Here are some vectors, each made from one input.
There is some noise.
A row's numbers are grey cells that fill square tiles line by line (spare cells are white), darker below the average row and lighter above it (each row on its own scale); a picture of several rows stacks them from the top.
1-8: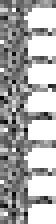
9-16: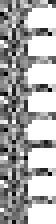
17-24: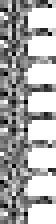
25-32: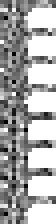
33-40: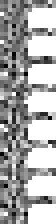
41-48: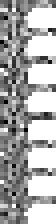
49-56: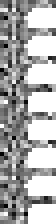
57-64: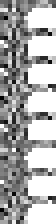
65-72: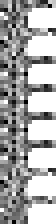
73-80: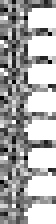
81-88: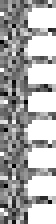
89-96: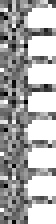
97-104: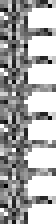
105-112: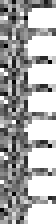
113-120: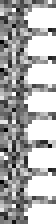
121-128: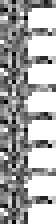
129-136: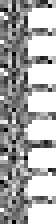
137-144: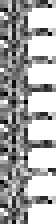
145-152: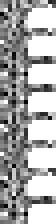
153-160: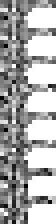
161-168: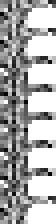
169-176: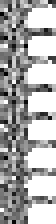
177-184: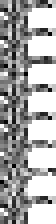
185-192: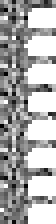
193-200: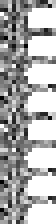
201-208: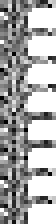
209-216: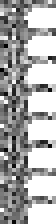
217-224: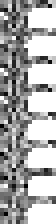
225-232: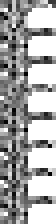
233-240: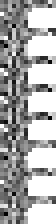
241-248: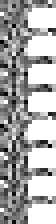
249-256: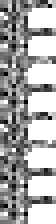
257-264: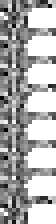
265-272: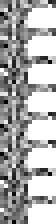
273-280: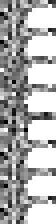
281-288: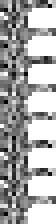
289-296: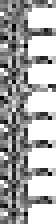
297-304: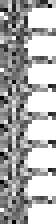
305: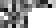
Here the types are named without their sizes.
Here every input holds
a point on a line.
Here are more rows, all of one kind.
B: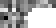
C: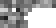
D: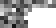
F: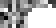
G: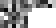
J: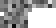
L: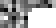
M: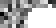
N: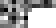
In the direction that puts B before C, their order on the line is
M, F, B, C, D, J, G, L, N.
